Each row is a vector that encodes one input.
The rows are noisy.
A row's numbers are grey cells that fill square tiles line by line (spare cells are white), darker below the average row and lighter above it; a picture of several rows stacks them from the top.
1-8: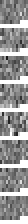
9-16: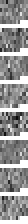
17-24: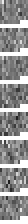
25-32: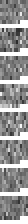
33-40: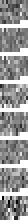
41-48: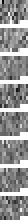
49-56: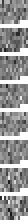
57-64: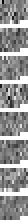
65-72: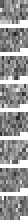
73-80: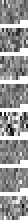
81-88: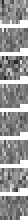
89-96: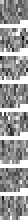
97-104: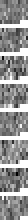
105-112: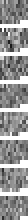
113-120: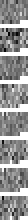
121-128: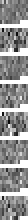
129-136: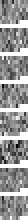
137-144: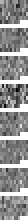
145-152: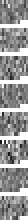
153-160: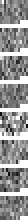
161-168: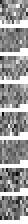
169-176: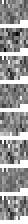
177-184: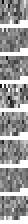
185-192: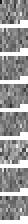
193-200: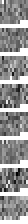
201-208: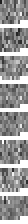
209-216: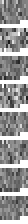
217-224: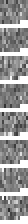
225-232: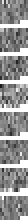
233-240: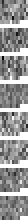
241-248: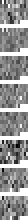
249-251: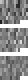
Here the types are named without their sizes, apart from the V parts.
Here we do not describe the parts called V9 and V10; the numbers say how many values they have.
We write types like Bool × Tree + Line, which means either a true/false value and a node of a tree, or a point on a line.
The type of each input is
(Circle + Unit) × Line × V10 + V9.
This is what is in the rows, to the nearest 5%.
About 70% of them hold a point on a line and a value of V10, together with either a point on a circle, or a fixed value. The rest hold a value of V9.
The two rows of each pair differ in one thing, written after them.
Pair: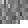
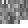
the place on the circle
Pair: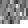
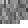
the place on the line
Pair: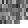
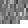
the place on the line
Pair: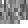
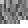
the place on the circle
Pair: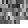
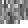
the place on the line
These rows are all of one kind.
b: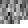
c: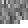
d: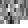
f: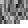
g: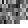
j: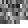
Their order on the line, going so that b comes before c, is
j, g, b, d, c, f.
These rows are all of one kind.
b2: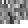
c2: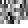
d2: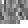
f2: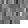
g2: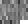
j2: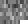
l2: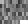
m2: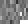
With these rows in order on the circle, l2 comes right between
f2 and j2.
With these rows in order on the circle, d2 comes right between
g2 and m2.
